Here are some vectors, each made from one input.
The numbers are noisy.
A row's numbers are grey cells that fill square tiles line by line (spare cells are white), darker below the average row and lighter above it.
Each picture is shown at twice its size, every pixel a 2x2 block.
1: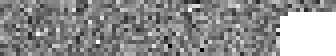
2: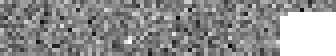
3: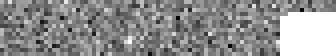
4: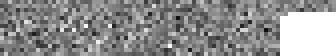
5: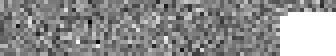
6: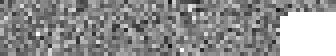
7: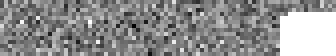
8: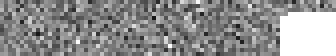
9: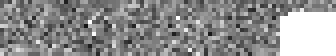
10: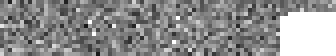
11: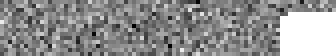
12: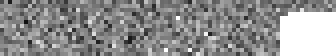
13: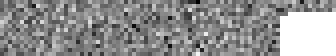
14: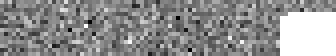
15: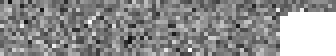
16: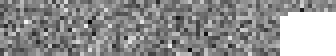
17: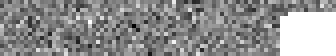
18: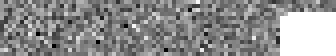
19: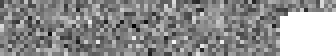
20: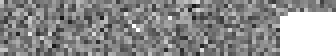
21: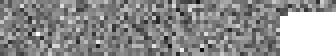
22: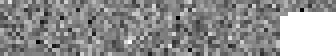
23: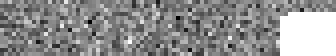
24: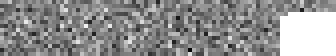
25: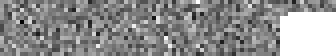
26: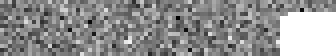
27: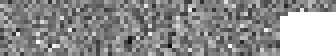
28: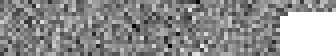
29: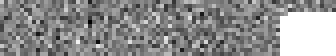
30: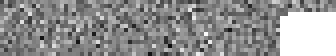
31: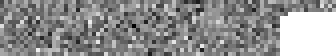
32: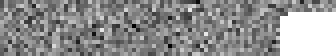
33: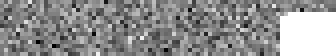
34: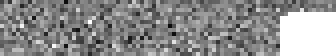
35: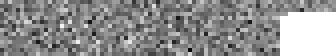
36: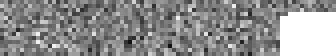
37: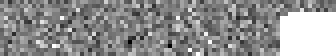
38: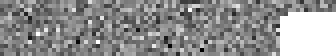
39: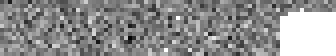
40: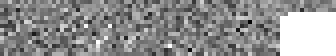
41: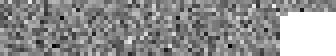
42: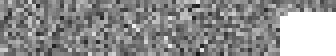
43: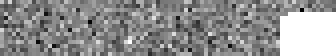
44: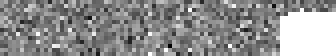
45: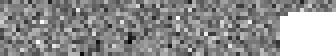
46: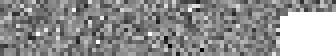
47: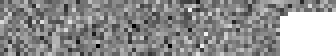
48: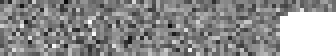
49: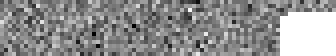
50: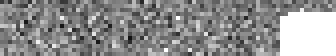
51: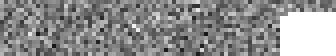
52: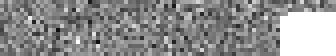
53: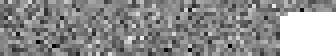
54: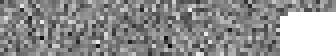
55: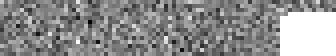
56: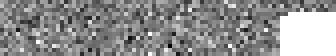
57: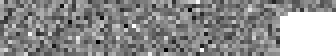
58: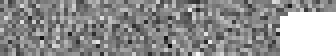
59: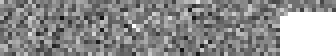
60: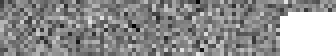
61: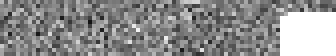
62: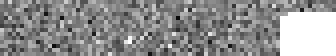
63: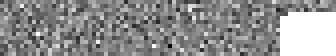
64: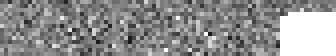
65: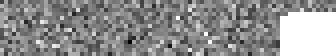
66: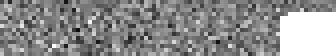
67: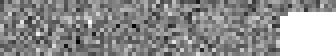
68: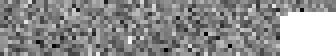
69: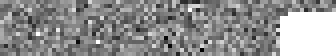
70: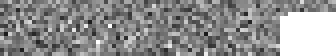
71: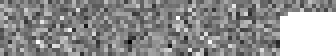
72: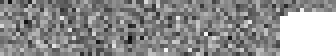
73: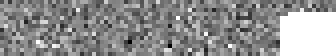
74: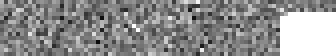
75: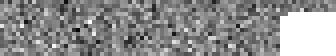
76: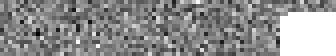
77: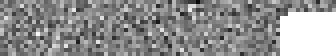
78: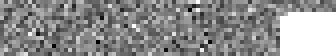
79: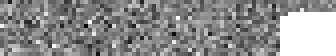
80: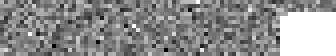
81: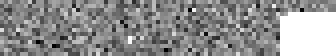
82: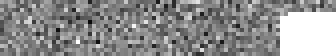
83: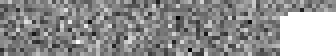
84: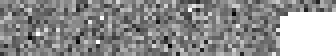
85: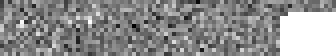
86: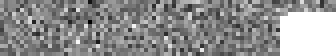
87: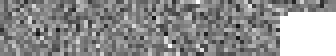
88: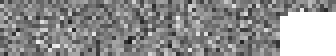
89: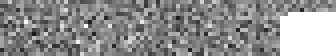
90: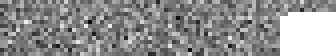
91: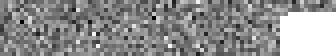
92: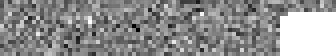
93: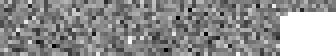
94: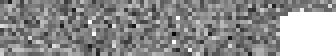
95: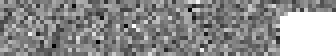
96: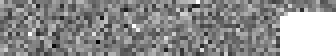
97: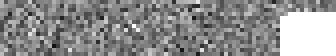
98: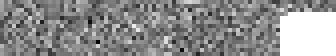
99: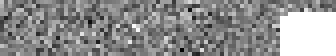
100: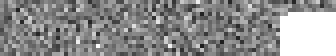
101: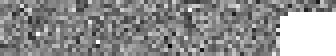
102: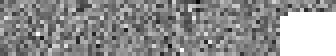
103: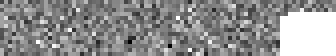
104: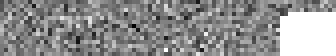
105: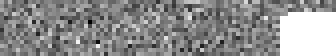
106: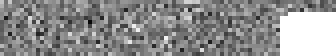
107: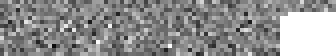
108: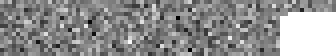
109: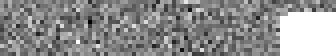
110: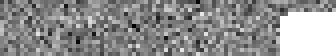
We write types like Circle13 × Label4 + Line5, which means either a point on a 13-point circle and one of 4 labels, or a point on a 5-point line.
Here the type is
Bool × (Line6 + Line7).
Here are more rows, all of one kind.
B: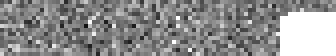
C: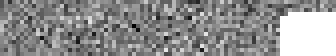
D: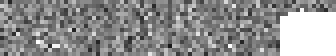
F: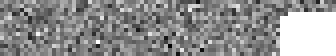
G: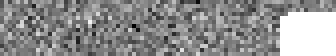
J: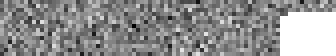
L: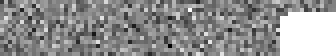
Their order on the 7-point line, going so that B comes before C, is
B, G, C, J, L, D, F.
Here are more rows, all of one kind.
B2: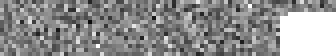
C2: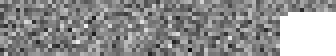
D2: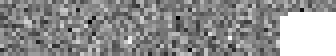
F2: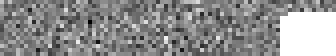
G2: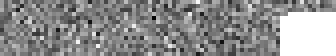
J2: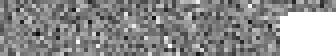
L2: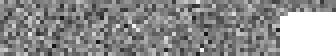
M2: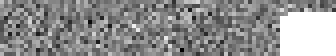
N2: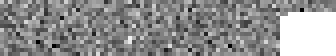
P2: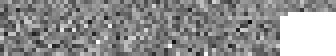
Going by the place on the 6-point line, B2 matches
G2, J2 and P2.
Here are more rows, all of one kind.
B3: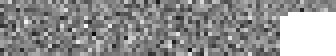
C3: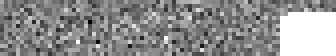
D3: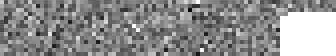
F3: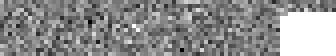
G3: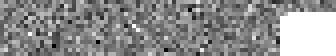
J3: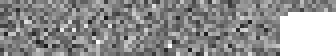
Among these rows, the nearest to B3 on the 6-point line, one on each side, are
C3 and J3.
